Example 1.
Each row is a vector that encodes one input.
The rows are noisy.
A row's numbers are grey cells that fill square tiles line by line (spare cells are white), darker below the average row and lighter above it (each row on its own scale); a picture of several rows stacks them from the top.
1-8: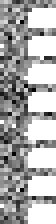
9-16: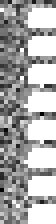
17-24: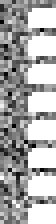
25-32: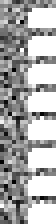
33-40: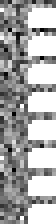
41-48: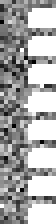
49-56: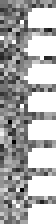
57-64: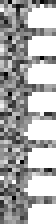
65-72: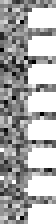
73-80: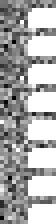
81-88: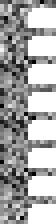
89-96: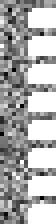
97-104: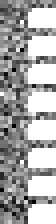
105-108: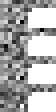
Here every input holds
either a point on a 6-point line, or three true/false values.
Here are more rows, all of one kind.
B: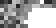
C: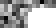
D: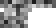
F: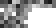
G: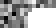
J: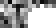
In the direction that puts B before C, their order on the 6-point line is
B, F, D, J, C, G.
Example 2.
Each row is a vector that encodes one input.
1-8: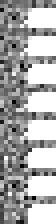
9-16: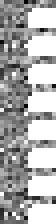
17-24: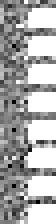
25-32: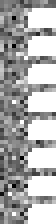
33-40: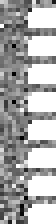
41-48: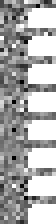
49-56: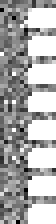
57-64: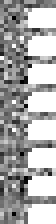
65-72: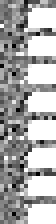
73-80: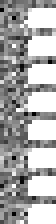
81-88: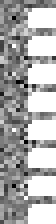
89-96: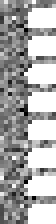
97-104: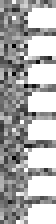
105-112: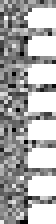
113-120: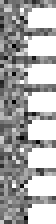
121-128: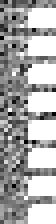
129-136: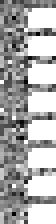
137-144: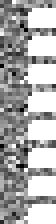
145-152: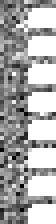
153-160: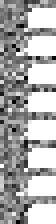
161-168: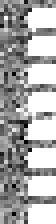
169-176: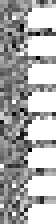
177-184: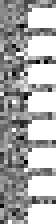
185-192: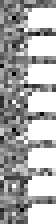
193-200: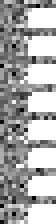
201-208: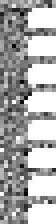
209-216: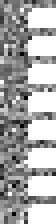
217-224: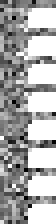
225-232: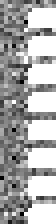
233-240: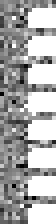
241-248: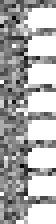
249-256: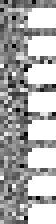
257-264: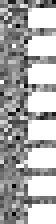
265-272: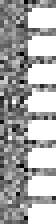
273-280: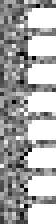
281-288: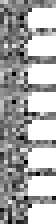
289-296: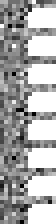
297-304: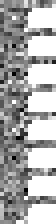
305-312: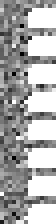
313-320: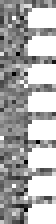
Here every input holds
a list of up to two points on a 16-point line.
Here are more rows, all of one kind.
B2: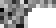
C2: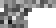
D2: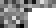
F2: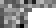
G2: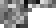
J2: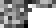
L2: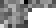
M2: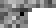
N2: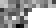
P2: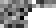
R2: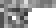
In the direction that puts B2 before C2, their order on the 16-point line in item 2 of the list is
P2, B2, N2, R2, C2, J2, F2, D2, G2, L2, M2.
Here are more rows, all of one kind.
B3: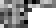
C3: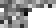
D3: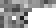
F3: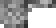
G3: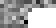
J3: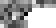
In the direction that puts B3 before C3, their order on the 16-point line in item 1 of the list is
B3, F3, G3, J3, C3, D3.
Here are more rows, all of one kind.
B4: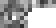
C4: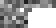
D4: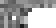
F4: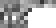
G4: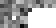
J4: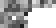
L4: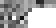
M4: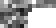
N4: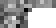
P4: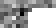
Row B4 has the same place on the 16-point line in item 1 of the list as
D4, F4, G4 and L4.
